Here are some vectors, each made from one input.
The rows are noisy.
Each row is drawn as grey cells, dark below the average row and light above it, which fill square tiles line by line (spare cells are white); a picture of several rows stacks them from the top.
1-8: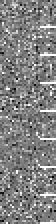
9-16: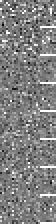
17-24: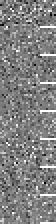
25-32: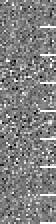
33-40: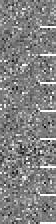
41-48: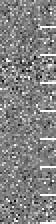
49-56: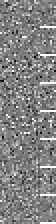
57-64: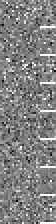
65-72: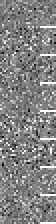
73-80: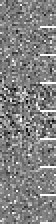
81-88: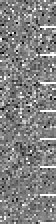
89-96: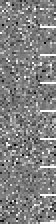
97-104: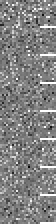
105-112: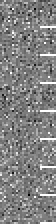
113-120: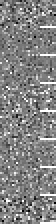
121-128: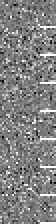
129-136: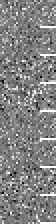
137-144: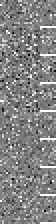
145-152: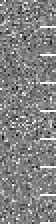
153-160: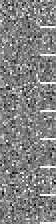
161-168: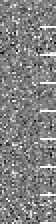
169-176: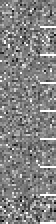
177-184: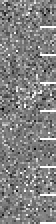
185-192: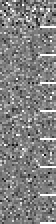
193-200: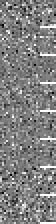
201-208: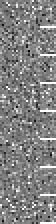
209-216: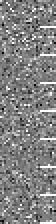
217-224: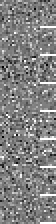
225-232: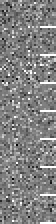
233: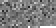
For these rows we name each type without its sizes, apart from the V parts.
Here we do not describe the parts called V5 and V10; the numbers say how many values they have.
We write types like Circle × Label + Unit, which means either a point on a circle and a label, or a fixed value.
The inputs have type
Bool × Bool × Bool × Bool × (Line × (Tree + Unit) × V5 + V10).
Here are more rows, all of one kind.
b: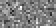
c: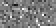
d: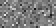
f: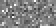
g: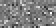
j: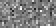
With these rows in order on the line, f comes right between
c and d.
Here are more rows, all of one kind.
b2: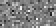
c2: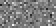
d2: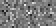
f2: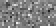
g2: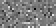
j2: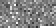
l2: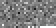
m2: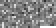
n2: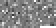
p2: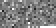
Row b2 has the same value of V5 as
d2, g2, j2 and p2.
